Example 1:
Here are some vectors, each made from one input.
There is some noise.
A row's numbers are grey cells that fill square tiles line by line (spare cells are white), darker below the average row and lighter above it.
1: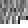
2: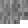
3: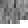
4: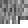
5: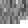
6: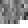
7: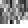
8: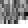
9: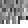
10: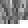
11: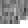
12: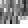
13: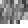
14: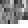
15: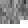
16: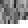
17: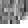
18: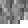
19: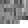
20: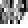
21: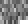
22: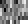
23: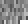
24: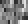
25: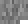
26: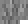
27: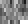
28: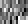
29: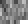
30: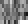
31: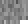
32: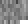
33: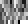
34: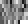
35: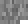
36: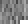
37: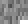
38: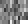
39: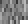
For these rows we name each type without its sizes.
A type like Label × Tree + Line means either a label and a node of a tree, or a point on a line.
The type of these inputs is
Label.
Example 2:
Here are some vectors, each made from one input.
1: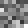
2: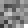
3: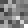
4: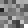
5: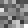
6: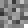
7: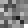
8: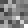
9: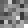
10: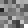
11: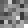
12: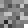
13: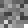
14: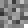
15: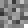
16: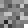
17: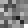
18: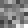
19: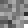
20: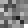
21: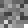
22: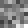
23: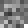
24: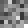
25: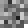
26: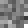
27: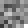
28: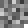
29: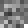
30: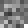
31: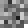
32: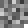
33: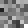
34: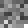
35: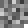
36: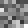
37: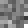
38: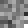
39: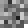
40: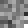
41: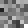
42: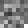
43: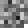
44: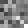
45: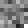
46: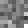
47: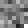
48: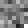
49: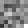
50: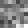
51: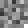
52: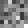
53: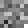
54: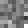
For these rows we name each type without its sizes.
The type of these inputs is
Bool × Bool × Bool × Bool.
